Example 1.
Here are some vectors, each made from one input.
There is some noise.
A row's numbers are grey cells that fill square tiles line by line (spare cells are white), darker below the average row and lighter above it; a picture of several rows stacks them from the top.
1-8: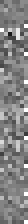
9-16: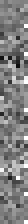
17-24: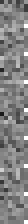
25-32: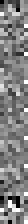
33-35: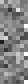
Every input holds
either a fixed value, or a point on each of two 4-point lines.
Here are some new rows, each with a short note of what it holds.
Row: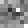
a fixed value
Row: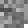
a fixed value
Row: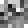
a point on each of two 4-point lines
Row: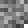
a point on each of two 4-point lines
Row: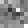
a fixed value
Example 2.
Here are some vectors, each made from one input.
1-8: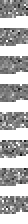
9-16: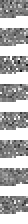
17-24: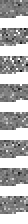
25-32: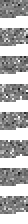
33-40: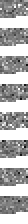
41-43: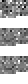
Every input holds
a point on a 6-point line.
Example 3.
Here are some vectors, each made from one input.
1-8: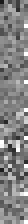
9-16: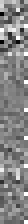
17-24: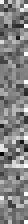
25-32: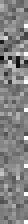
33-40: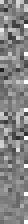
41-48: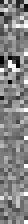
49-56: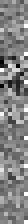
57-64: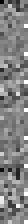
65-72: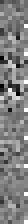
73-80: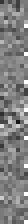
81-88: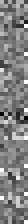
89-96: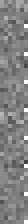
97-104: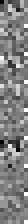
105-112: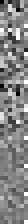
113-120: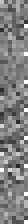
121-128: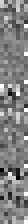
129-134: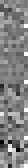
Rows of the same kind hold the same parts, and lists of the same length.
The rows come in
2 kinds.
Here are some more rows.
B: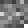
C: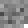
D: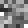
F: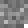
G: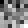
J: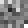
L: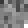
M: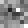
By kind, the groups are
B, C, F, J, L
D, G, M

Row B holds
a point on a 3-point line and a point on a 4-point line.
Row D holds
a fixed value.
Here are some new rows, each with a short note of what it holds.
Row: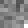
a point on a 3-point line and a point on a 4-point line
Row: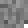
a point on a 3-point line and a point on a 4-point line
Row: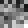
a point on a 3-point line and a point on a 4-point line
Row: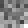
a fixed value
